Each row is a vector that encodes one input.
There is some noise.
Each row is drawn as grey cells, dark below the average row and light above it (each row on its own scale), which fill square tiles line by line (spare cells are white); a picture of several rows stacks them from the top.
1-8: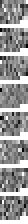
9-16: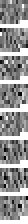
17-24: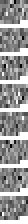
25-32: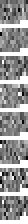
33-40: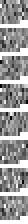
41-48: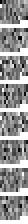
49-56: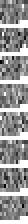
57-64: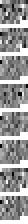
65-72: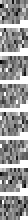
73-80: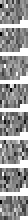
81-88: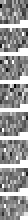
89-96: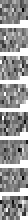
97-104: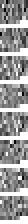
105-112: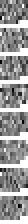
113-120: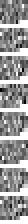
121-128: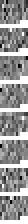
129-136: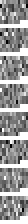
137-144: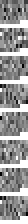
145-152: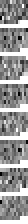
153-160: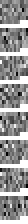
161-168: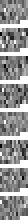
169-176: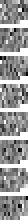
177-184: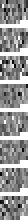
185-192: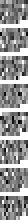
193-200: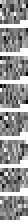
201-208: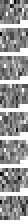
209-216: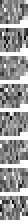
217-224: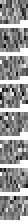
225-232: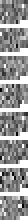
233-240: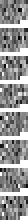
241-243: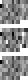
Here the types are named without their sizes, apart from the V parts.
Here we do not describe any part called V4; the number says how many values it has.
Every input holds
a true/false value, together with either a node of a tree, or a value of V4.
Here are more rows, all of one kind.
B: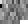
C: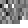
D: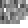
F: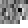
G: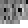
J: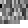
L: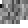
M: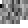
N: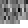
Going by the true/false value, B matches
C and J.
